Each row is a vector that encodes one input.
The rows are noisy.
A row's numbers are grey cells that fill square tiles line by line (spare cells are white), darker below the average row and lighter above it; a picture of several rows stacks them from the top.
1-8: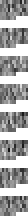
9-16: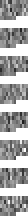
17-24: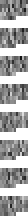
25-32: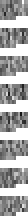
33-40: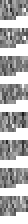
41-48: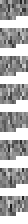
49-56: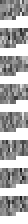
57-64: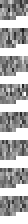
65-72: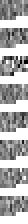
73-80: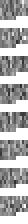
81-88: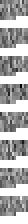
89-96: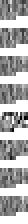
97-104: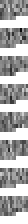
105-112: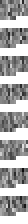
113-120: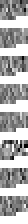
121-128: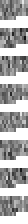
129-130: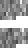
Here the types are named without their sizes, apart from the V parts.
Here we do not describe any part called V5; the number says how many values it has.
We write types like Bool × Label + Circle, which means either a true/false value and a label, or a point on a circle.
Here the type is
List(Bool × V5).
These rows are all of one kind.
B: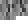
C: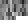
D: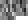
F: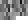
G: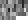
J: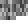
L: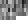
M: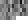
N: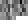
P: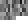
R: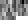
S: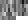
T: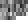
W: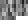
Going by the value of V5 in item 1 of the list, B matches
F, M, N and P.
